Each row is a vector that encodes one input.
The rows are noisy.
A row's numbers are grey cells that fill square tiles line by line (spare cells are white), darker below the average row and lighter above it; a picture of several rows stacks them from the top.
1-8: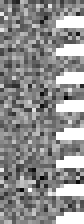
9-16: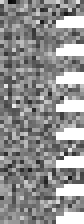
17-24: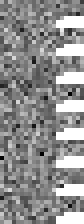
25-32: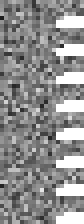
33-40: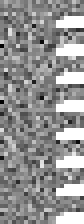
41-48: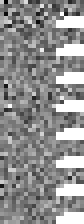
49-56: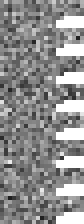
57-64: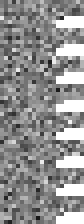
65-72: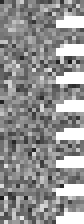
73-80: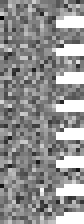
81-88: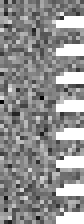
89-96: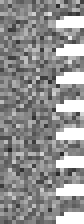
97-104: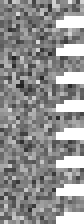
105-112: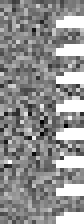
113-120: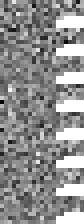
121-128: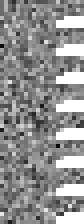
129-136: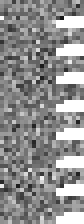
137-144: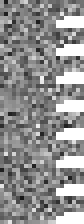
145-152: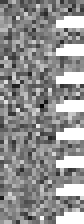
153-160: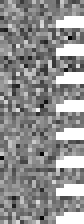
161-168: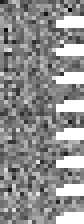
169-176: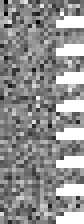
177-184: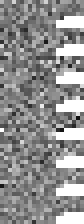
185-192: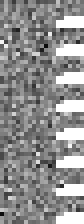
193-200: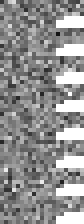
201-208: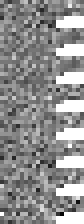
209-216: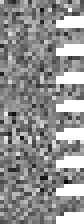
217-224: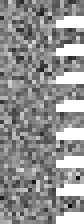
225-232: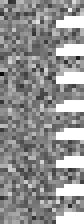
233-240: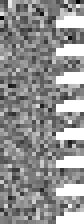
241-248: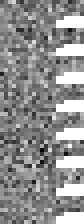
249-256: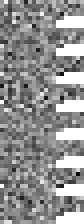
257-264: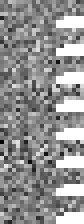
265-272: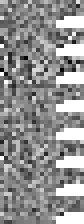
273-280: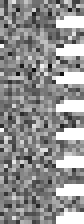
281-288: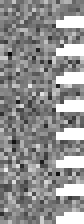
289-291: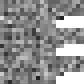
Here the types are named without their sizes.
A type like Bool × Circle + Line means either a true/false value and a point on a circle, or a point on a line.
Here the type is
Line.
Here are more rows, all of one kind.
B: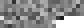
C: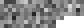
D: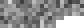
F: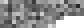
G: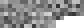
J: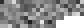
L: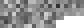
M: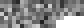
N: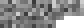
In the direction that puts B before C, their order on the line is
M, J, D, L, G, F, N, B, C.
